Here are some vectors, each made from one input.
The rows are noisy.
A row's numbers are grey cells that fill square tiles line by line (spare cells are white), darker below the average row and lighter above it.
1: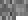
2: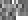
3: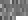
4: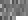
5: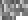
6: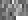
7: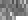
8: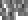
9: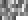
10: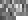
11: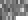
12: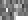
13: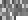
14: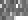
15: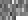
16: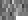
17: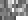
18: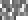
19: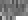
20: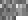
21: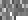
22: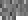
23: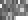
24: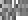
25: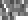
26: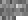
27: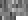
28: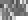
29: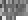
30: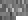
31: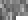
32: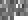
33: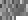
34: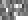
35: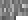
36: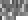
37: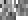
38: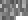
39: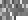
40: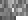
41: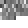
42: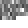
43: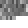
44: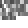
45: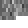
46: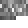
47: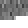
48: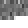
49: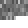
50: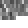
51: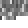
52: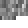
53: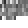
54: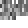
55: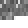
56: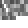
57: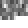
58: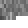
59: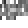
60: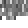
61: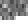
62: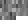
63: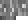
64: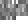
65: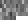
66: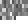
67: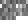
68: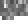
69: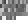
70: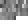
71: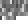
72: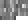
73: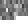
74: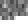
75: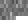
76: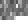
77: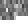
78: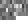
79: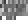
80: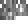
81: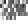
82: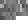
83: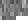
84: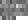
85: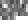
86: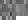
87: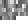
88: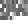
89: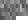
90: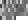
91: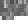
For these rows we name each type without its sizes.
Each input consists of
four true/false values.
